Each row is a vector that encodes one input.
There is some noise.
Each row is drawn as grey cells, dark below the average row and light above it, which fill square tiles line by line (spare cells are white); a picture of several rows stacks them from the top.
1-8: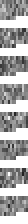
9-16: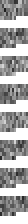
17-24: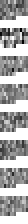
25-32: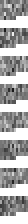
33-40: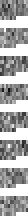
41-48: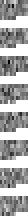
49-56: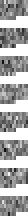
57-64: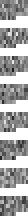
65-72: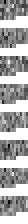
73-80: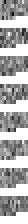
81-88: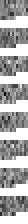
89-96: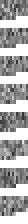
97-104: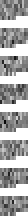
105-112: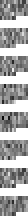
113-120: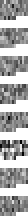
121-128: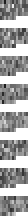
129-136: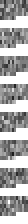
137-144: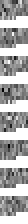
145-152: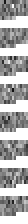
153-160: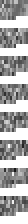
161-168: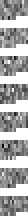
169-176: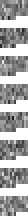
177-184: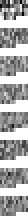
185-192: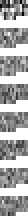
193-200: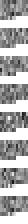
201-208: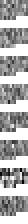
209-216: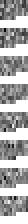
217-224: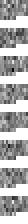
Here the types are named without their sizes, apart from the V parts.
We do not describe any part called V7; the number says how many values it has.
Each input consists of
a list of items, each a true/false value and a value of V7.
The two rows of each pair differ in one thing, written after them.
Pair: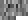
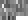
the value of V7 in item 1 of the list
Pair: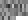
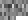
the value of V7 in item 1 of the list
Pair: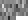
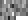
the value of V7 in item 1 of the list
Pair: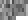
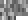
the value of V7 in item 1 of the list
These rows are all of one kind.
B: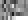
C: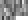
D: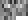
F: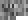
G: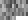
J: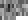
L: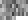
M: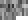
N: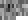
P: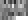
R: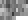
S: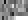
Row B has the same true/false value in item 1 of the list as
D, F, P and S.
